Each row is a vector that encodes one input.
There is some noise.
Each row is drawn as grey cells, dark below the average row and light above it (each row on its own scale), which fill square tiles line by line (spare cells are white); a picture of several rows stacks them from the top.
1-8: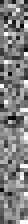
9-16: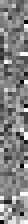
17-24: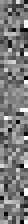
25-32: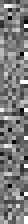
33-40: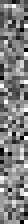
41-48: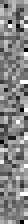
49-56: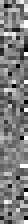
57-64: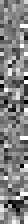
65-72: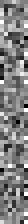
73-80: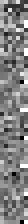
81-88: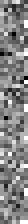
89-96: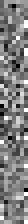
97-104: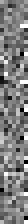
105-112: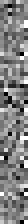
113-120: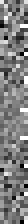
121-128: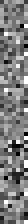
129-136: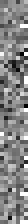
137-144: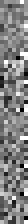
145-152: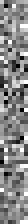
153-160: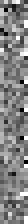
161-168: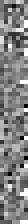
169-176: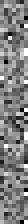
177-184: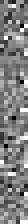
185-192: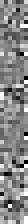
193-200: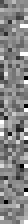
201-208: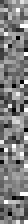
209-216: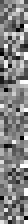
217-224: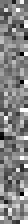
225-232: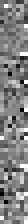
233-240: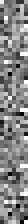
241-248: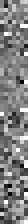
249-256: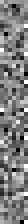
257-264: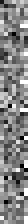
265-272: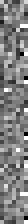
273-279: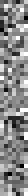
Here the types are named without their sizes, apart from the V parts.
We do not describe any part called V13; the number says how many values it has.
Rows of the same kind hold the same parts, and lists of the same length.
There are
2 kinds of row.
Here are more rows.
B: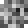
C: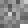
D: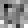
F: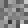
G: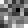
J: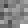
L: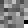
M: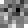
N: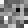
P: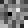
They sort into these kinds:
B, L, N, P
C, D, F, G, J, M

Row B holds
four true/false values and a value of V13.
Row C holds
a point on a line and four true/false values.
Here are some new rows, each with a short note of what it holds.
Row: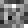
four true/false values and a value of V13
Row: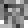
a point on a line and four true/false values
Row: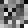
four true/false values and a value of V13
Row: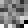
four true/false values and a value of V13
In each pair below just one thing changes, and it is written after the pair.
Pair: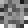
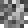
one of the four true/false values
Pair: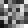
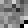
the value of V13
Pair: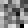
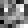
one of the four true/false values
